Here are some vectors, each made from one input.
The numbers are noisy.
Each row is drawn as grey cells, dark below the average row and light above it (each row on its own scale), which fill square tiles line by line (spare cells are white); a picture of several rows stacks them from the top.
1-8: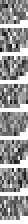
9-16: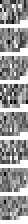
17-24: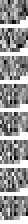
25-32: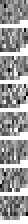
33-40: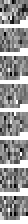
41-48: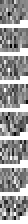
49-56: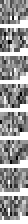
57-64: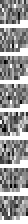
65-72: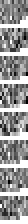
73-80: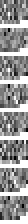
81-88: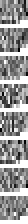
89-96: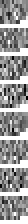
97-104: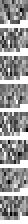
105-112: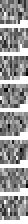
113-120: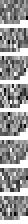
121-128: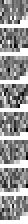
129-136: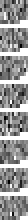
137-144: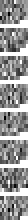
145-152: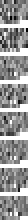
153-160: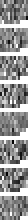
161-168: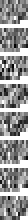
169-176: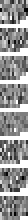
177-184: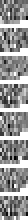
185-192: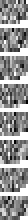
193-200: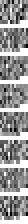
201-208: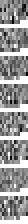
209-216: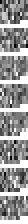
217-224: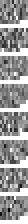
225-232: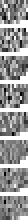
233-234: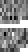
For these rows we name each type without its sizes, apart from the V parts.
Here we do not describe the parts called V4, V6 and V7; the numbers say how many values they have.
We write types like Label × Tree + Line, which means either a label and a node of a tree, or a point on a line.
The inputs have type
(Bool × Bool × Bool + V4) × V6 × V7 + Circle × Circle.
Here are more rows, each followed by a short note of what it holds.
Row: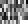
a point on each of two circles
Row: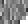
three true/false values, a value of V6 and a value of V7
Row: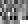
a point on each of two circles
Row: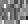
a point on each of two circles
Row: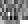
a point on each of two circles
